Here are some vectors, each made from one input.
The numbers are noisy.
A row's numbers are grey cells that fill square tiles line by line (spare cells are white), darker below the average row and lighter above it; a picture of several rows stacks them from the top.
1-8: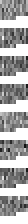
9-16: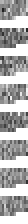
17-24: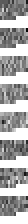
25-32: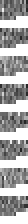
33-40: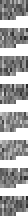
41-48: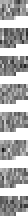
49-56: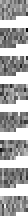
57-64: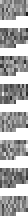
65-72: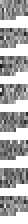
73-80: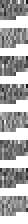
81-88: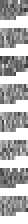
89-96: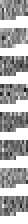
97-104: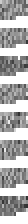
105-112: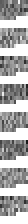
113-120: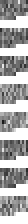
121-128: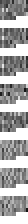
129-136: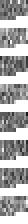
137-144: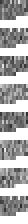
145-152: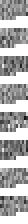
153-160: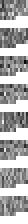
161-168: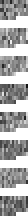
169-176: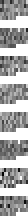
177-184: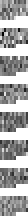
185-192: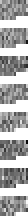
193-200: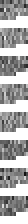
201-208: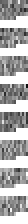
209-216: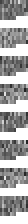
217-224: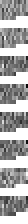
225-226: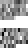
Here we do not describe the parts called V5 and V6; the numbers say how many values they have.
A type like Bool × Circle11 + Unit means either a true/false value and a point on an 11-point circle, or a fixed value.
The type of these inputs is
Bool × (Circle8 + V6) + Circle11 × V5 + Unit.
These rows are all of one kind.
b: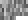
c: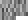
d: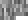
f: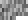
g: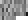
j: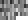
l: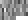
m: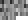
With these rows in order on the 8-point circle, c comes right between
g and l.
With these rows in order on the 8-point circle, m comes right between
g and j.
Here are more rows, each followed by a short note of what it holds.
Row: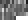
a point on an 11-point circle and a value of V5
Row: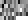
a fixed value
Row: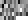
a fixed value
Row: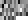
a fixed value
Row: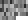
a point on an 8-point circle and a true/false value
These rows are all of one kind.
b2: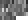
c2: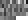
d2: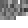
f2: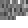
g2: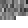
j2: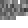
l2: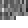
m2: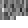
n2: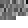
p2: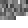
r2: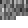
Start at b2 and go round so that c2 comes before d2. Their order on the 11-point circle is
b2, l2, c2, p2, f2, j2, d2, m2, r2, g2, n2.
